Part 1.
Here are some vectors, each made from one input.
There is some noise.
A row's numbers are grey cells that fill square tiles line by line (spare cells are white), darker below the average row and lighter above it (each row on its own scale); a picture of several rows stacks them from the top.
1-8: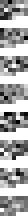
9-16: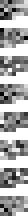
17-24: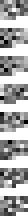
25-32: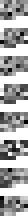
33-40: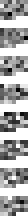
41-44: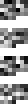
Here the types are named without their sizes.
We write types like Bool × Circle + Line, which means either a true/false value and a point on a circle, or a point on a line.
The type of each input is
Bool × Bool × Bool.
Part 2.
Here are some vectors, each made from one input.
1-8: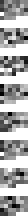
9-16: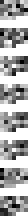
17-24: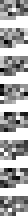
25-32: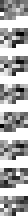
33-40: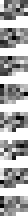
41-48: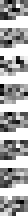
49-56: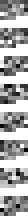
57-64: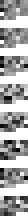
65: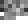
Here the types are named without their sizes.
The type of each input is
Bool × Bool × Bool.
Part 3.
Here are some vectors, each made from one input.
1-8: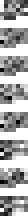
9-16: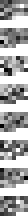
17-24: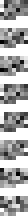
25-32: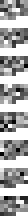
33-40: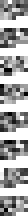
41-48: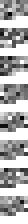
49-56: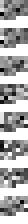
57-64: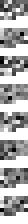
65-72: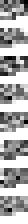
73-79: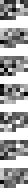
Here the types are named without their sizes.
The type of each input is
Bool × Bool × Bool.
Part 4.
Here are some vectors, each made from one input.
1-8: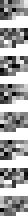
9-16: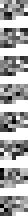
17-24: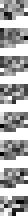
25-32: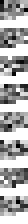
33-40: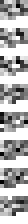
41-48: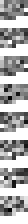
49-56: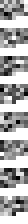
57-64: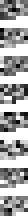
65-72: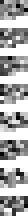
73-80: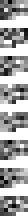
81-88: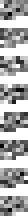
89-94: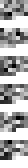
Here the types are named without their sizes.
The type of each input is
Bool × Bool × Bool.
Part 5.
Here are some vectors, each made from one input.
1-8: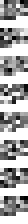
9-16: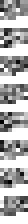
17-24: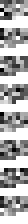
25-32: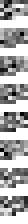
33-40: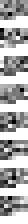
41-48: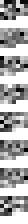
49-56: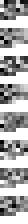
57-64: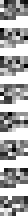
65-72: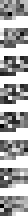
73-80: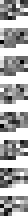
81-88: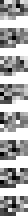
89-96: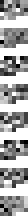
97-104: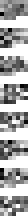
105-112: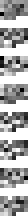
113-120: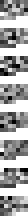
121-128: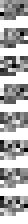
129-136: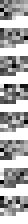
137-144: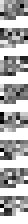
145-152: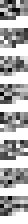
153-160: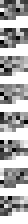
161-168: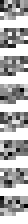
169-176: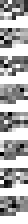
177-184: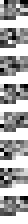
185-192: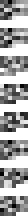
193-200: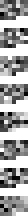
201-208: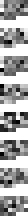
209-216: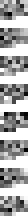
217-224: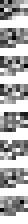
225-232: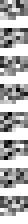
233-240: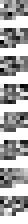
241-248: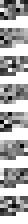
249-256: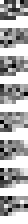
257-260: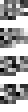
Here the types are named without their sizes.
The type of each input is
Bool × Bool × Bool.
